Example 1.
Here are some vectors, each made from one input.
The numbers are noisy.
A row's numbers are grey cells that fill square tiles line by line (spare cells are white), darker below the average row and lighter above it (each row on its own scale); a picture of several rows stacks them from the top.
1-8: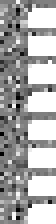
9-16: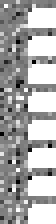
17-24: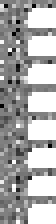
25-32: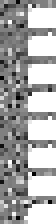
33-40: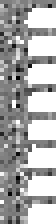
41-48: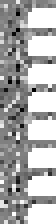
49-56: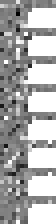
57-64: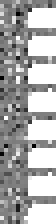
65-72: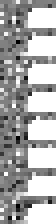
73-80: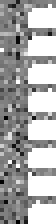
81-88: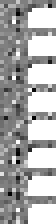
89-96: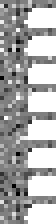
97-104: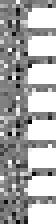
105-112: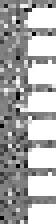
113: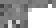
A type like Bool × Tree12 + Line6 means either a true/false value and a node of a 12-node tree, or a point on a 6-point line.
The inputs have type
Line14.
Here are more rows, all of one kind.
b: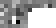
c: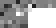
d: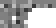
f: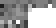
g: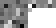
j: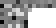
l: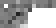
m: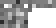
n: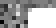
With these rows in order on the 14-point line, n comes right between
f and j.
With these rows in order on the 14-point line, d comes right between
b and g.
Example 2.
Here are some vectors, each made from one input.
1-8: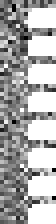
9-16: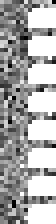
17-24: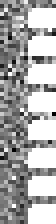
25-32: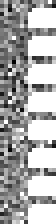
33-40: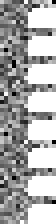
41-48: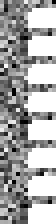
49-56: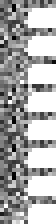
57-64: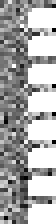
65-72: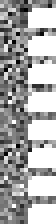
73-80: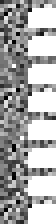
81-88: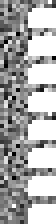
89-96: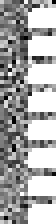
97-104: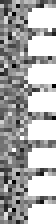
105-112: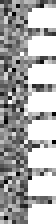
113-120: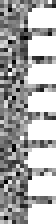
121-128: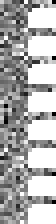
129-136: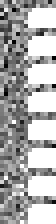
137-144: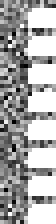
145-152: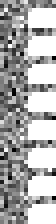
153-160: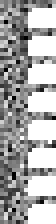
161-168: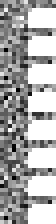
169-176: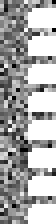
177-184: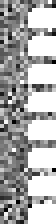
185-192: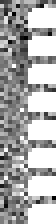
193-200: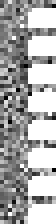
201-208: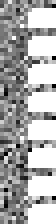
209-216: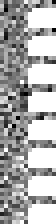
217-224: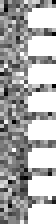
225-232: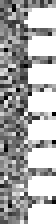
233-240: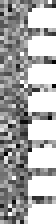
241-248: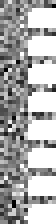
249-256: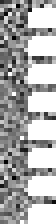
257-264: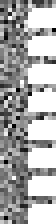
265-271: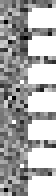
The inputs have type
Line14.
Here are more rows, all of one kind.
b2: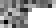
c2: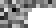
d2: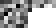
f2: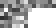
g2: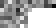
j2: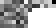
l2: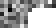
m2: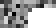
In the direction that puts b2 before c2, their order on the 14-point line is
b2, c2, f2, g2, l2, j2, m2, d2.
